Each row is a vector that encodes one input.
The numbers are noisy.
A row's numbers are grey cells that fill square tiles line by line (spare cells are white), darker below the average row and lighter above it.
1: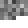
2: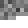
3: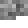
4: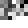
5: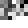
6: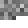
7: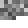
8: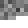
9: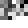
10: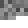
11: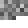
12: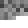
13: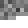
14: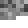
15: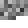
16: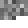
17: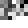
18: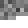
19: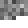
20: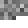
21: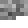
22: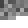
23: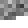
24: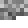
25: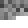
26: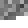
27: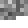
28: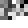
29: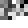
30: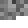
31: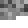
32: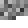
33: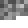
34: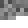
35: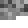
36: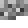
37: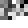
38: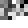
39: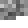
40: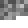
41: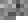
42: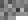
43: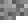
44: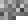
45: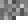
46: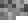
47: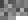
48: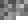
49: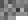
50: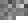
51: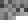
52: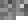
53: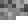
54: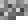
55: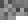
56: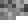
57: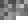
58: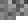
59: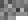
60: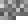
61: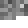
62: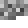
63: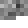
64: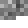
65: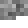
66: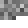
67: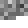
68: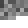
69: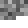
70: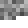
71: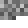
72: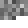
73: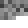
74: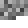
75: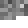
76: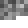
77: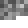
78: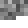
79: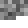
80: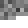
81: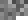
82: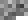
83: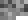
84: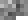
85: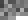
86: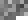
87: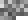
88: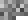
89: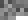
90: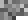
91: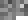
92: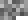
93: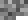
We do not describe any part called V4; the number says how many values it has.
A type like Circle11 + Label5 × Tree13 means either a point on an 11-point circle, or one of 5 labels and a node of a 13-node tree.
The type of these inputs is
List2(Bool × V4).
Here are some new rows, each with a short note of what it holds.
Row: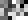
the empty list
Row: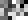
the empty list
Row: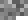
a list of two items
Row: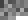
a list of one item
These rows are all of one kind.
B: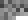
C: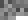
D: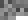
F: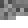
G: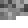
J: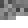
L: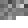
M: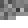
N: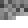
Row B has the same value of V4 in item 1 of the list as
G and N.
